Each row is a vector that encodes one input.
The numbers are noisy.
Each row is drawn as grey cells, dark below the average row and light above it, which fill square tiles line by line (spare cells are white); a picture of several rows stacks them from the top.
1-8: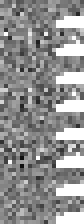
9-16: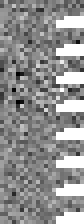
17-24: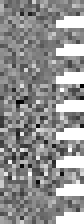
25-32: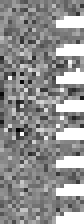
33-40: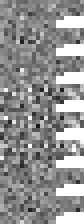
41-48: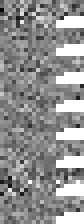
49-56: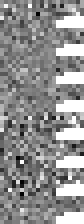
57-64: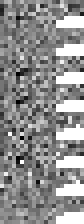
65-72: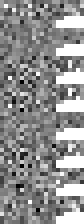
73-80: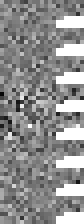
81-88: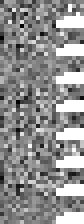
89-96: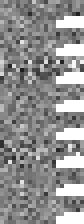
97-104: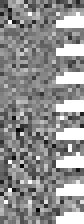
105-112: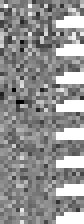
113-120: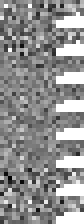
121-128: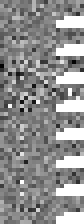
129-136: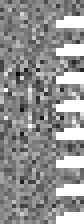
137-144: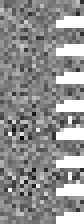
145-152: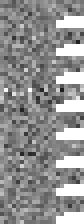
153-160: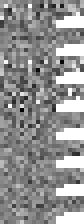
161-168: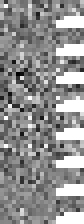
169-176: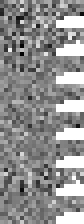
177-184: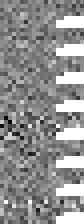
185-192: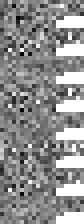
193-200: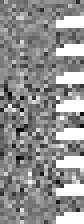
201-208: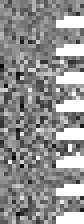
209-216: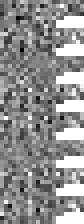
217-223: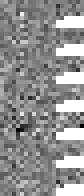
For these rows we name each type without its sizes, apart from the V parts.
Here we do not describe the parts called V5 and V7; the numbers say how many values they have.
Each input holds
a value of V5 and a value of V7, together with either a point on a line and a true/false value, or a node of a tree.
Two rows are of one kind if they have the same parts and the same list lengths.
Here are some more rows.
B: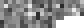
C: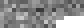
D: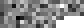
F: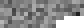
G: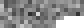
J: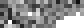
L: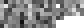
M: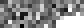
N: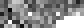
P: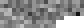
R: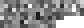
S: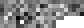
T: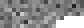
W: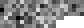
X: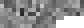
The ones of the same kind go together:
B, C, F, L, M, N, T, X
D, G, J, P, R, S, W

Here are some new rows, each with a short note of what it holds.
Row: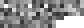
a point on a line, a true/false value, a value of V5 and a value of V7
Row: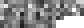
a node of a tree, a value of V5 and a value of V7
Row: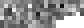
a point on a line, a true/false value, a value of V5 and a value of V7
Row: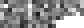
a node of a tree, a value of V5 and a value of V7
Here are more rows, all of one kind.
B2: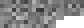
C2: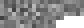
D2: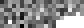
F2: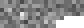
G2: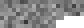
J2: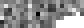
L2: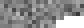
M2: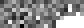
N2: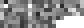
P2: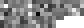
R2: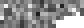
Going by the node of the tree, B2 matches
G2, M2 and P2.
